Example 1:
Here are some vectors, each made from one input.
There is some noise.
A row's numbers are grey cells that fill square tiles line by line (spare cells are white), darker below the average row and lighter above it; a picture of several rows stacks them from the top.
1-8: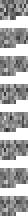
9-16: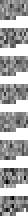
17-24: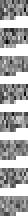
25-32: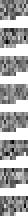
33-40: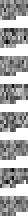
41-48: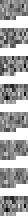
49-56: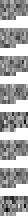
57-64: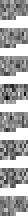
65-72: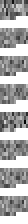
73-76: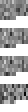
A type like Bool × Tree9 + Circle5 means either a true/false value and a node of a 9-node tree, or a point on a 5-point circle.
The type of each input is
Label5 + Line7.
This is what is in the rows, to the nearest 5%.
About 40% of them hold one of 5 labels. The rest hold a point on a 7-point line.
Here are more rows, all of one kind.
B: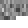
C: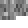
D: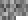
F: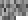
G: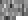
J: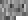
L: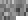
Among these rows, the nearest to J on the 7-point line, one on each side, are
B and G.
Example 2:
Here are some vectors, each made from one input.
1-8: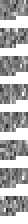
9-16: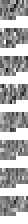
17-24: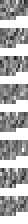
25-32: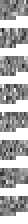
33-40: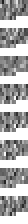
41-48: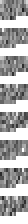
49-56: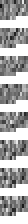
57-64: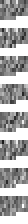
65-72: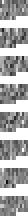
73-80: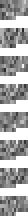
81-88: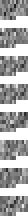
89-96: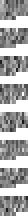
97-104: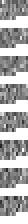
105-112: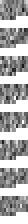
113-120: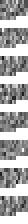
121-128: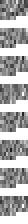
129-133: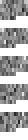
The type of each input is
(Bool × Bool × Bool + Unit) × Line9.
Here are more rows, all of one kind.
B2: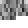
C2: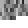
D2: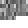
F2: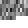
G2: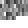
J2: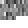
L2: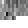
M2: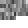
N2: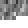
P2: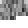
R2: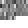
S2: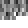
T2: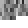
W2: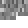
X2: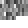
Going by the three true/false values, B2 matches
G2, J2, P2 and X2.
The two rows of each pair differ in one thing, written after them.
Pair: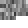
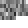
the place on the 9-point line
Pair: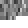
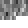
one of the three true/false values
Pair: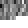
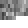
the place on the 9-point line
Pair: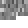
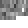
one of the three true/false values
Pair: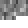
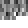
the place on the 9-point line
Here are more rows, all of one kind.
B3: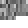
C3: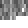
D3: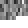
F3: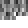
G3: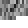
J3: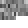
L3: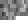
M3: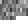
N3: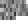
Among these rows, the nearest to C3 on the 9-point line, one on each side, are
B3 and D3.
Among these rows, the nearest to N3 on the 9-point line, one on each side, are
G3 and M3.
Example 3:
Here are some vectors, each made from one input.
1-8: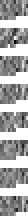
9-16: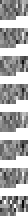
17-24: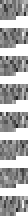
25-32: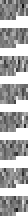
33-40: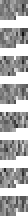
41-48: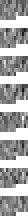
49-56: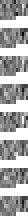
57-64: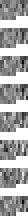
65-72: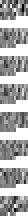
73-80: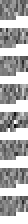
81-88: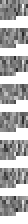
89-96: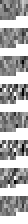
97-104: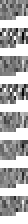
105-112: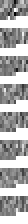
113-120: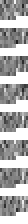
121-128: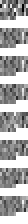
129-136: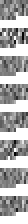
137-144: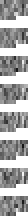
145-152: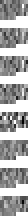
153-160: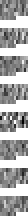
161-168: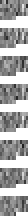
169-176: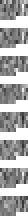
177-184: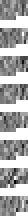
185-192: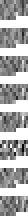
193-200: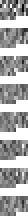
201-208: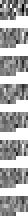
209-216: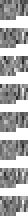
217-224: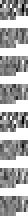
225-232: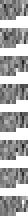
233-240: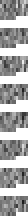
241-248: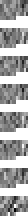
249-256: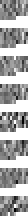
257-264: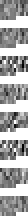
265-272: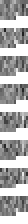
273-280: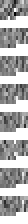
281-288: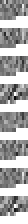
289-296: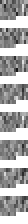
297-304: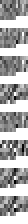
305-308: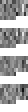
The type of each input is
Bool × (Tree17 + Unit).
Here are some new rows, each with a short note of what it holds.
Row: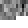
a node of a 17-node tree and a true/false value
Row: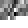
a true/false value
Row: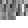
a node of a 17-node tree and a true/false value
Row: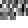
a true/false value
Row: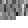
a node of a 17-node tree and a true/false value
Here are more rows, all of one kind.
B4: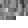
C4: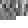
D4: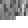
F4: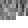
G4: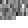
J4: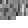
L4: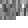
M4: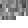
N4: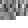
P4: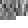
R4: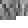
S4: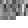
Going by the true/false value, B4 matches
F4 and M4.
